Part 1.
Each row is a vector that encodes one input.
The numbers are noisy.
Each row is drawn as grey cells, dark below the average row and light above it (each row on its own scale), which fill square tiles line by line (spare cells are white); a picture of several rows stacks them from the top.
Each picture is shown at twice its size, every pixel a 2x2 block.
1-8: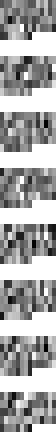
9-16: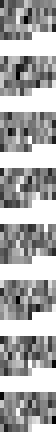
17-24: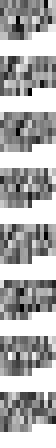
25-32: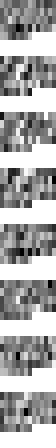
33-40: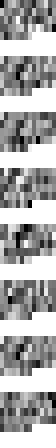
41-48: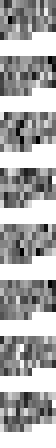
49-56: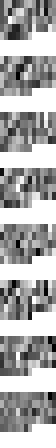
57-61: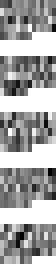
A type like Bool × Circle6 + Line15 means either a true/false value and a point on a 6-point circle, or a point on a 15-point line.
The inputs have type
Bool × Line8.
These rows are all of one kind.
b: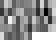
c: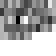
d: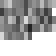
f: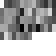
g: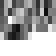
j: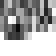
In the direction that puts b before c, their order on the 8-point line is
d, b, c, j, g, f.
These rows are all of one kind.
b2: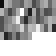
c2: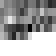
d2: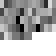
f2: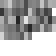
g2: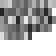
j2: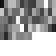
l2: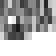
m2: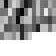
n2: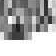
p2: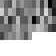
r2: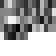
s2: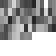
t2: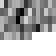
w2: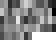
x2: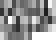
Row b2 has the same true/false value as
j2, p2, s2 and w2.
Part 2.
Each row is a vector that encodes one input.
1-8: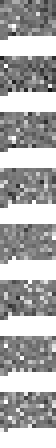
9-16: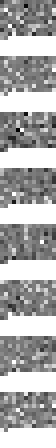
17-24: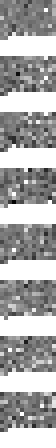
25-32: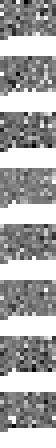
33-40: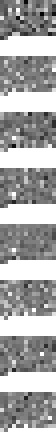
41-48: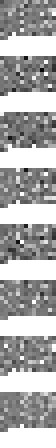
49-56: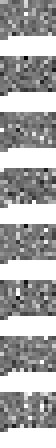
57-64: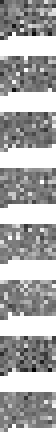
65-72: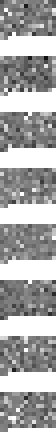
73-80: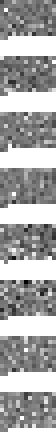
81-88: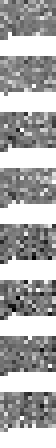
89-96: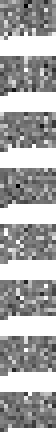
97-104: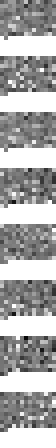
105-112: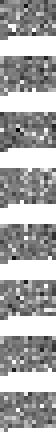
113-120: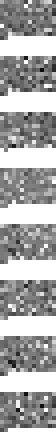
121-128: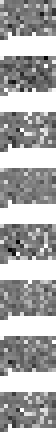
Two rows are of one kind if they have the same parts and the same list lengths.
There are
3 kinds of row.
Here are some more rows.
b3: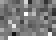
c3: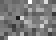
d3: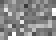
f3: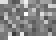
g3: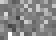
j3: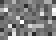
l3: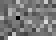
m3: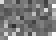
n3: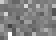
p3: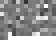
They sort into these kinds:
b3, f3, g3, m3, n3
c3, d3, j3, l3
p3

